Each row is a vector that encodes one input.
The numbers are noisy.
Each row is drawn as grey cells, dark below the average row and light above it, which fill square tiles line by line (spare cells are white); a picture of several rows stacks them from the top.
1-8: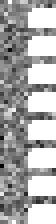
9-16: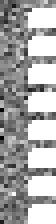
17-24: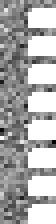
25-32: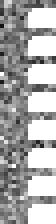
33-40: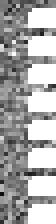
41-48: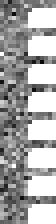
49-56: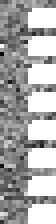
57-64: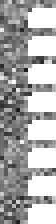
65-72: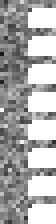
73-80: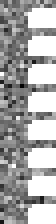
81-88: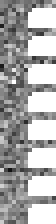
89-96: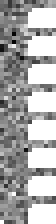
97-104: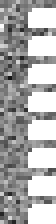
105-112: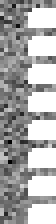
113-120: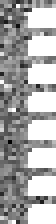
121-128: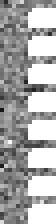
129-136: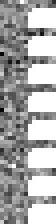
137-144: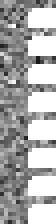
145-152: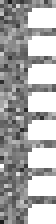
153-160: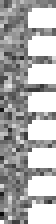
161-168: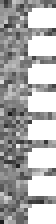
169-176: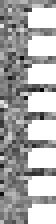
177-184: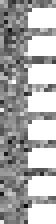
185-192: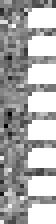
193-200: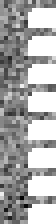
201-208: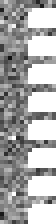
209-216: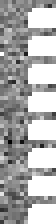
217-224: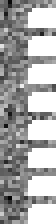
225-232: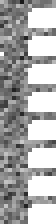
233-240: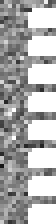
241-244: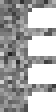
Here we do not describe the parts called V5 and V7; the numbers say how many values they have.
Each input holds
a value of V5 and a value of V7, together with either a point on a 6-point line, or a point on an 8-point line and a true/false value.
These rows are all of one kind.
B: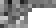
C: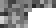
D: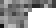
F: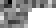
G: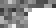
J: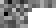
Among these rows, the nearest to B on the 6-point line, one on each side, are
C and J.
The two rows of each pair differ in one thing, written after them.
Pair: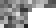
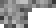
the value of V5
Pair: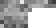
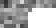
the value of V7
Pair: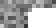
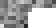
the value of V5
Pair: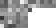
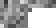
the value of V7
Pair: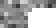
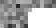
the place on the 8-point line
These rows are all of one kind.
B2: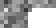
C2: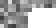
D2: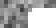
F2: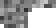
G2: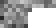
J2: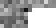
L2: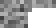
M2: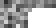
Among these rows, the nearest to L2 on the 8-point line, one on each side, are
B2 and M2.
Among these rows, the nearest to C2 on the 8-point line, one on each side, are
D2 and M2.
